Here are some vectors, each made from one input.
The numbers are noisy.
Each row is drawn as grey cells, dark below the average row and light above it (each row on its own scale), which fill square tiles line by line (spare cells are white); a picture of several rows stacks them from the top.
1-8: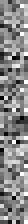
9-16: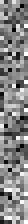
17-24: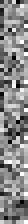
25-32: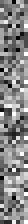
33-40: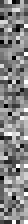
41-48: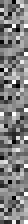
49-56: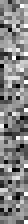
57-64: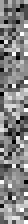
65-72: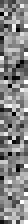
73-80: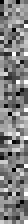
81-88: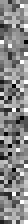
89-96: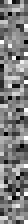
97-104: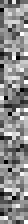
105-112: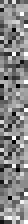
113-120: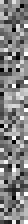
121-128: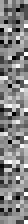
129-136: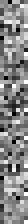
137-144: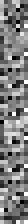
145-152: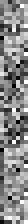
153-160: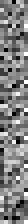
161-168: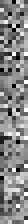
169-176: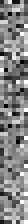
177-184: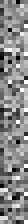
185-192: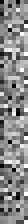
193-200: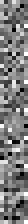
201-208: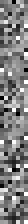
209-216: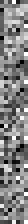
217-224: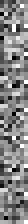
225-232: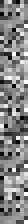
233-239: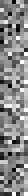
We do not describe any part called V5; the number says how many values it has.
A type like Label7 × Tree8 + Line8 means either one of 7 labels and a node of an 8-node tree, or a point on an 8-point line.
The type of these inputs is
Bool × V5 + List2(Line7).
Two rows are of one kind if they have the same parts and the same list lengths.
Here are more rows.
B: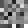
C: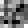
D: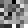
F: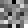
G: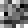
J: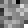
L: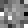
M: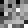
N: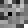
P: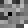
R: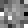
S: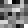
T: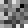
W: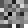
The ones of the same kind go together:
B, D, F, W
C, G, T
J, M, N, P, S
L, R

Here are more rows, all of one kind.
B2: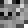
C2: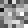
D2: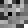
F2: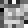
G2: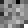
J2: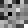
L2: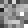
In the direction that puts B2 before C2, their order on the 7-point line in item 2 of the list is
B2, L2, D2, G2, J2, C2, F2.
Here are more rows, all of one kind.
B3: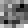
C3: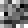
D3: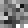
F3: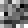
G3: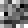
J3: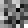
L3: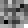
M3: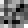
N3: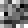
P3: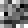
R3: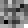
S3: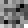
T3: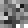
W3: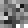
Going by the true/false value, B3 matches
L3, M3, R3 and S3.
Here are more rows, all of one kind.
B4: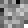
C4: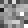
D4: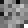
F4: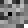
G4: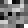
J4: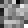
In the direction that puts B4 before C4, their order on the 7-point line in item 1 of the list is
G4, F4, D4, B4, J4, C4.
